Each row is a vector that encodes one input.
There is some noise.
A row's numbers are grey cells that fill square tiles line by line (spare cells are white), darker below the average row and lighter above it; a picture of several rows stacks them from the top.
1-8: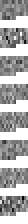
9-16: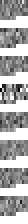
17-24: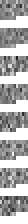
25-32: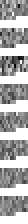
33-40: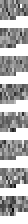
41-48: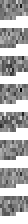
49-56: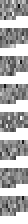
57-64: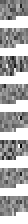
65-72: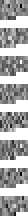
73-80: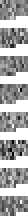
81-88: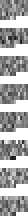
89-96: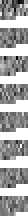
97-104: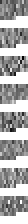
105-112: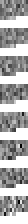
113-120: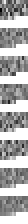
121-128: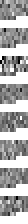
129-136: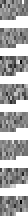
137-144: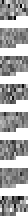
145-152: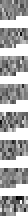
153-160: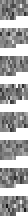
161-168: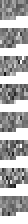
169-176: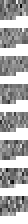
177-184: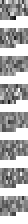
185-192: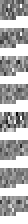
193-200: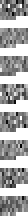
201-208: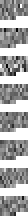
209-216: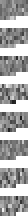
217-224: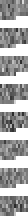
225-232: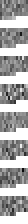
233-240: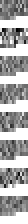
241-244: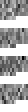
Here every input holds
a list of up to two items, each either one of 6 labels and a true/false value, or a point on a 6-point line.
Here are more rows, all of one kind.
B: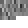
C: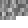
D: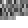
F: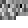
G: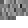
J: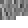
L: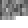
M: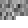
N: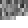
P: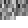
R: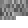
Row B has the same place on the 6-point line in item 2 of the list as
J and R.
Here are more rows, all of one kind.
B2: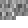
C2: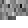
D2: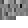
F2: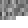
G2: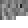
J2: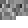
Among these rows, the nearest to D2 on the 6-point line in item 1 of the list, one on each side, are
B2 and C2.
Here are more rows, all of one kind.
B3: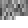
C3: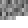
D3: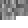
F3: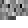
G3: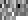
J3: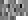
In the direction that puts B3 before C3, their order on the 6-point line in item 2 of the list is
D3, B3, G3, F3, J3, C3.
